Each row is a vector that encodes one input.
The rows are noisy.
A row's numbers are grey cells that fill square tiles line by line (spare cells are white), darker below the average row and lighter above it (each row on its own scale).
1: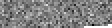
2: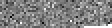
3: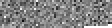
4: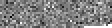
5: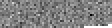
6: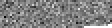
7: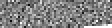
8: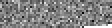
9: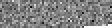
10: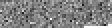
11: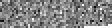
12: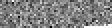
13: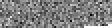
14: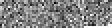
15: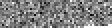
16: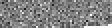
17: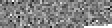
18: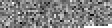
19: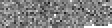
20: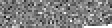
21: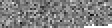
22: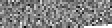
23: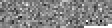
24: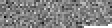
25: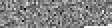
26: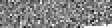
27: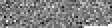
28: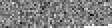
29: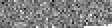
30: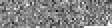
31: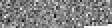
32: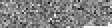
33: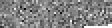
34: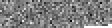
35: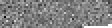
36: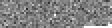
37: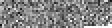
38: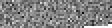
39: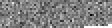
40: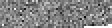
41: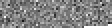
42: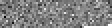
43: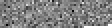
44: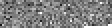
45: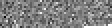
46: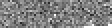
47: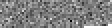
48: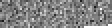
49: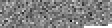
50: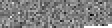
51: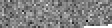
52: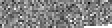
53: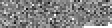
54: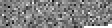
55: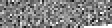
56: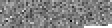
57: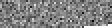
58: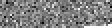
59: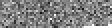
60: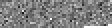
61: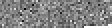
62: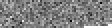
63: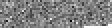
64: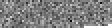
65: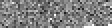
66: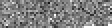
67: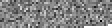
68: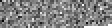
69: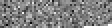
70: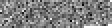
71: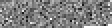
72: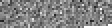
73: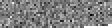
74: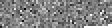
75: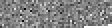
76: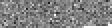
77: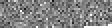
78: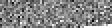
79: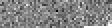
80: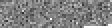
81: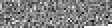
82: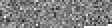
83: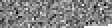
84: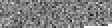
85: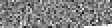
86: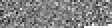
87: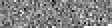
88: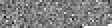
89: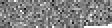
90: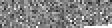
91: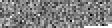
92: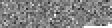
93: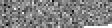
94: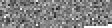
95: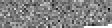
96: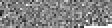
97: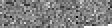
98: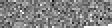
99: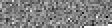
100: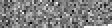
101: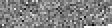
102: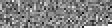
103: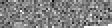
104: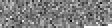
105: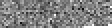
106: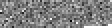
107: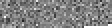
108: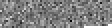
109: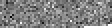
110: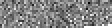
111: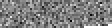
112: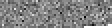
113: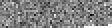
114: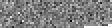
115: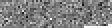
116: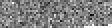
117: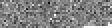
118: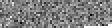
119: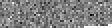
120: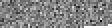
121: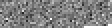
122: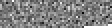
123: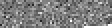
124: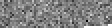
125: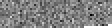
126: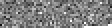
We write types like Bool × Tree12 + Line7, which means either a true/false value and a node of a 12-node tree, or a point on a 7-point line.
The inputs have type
Line8 + Line9 × Line10.
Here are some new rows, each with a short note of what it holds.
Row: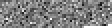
a point on an 8-point line
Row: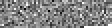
a point on a 9-point line and a point on a 10-point line
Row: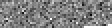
a point on an 8-point line
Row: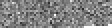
a point on an 8-point line
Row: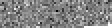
a point on a 9-point line and a point on a 10-point line
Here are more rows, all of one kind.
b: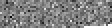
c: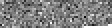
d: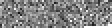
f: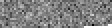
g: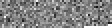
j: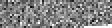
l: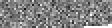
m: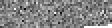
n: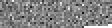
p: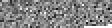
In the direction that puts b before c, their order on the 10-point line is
g, p, n, j, b, c, f, l, m, d.
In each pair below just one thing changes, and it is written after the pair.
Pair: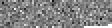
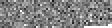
the place on the 9-point line
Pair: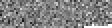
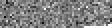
the place on the 10-point line
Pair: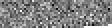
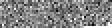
the place on the 10-point line
